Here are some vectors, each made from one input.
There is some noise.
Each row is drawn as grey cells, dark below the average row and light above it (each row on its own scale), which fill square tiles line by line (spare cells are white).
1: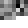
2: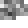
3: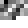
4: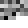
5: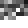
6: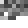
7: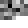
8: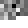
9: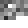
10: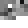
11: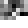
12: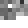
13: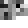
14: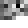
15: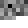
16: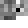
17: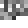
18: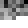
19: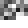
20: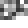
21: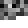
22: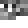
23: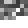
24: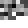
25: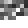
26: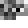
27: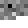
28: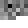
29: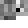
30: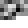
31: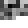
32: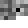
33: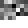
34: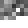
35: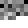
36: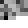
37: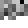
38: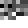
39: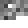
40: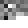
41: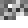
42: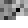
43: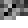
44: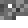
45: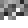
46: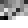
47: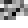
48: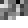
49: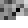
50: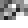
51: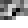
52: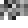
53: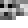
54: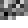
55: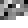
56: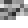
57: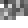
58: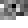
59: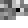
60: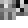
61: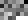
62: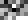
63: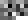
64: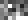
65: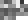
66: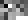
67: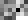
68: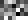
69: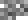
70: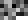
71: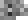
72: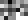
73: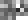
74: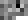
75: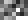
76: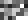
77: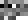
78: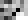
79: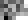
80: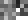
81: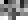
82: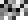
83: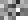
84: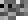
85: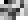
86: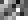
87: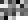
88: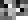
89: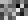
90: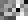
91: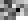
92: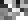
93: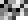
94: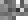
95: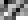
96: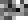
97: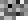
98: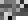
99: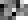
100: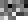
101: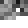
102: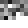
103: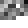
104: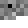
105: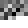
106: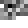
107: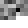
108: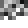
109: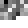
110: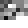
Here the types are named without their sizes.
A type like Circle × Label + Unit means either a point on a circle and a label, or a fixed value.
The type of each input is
(Bool × Bool × Bool + Label) × Label.
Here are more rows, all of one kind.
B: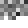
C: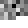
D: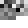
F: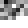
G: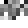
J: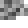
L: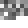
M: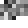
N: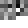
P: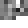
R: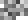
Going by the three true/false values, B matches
F, G and M.
